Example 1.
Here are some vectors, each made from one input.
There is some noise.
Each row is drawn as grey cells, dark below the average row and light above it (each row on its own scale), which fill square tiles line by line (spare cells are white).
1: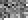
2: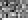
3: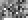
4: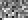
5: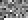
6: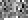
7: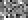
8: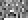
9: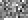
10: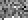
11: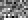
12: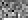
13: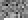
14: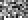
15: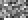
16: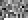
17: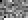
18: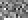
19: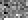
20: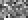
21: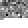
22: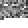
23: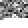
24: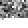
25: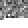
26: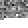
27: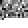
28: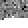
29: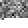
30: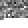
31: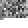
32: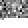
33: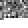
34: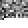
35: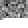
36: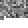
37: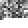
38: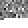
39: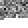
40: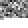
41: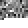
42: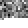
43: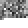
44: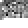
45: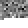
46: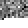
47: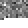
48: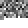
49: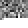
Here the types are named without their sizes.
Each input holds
a list of points on a line.
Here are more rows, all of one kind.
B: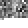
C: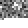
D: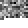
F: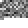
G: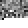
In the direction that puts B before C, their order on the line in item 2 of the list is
F, G, D, B, C.
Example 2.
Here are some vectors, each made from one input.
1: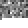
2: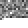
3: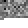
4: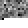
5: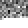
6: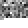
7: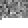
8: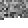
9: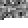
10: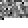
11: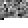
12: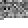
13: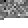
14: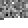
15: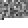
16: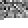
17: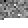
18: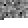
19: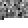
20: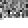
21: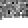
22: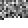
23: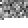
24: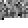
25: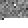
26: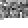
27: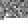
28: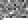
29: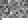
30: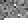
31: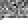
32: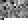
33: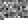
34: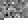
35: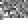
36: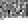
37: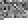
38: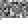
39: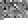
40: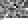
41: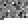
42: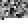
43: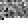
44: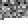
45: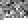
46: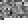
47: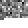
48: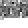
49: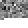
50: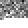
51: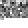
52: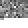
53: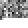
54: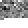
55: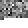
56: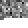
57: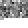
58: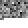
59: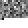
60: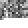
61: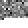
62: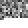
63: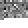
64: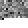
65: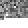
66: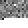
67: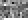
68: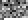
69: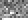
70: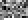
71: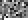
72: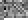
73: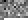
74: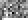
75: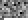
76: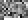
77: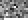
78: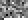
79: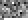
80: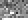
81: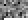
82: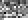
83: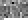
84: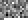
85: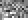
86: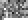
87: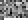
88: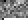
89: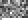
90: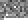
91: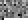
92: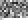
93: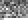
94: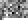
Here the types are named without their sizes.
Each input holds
a list of points on a line.
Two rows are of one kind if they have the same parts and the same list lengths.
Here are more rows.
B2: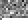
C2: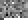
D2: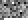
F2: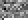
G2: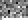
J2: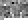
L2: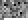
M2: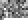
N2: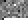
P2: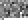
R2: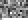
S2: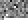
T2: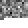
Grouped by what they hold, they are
B2, C2, D2, G2, L2, T2
F2, J2, N2, P2, R2, S2
M2

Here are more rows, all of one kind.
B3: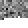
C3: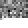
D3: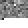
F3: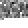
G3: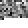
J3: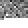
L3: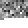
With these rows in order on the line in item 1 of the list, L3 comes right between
C3 and J3.
